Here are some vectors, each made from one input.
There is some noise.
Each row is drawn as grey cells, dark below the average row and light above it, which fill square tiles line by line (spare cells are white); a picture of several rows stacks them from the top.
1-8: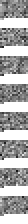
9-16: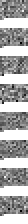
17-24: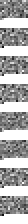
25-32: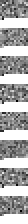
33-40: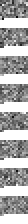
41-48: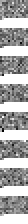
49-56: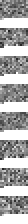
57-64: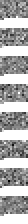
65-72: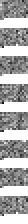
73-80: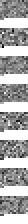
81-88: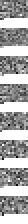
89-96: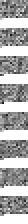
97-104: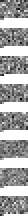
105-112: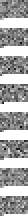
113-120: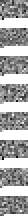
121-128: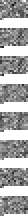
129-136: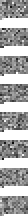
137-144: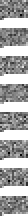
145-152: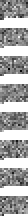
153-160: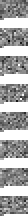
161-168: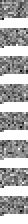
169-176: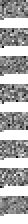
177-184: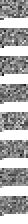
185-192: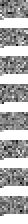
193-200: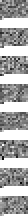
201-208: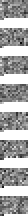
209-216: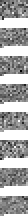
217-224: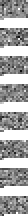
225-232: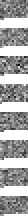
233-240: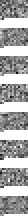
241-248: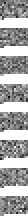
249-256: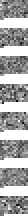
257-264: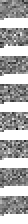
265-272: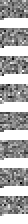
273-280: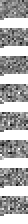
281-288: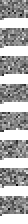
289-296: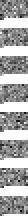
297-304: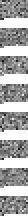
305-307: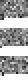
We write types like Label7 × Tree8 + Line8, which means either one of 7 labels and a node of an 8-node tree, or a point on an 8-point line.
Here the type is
Bool × Bool × Bool × Bool × Label12 × Line7.
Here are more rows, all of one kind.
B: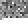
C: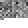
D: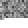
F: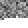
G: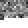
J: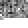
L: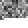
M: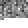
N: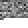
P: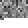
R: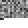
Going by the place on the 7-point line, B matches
C, G, J and M.
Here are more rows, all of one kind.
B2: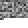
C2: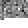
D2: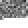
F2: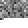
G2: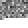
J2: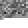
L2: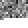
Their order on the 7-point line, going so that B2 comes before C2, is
F2, D2, B2, G2, L2, C2, J2.
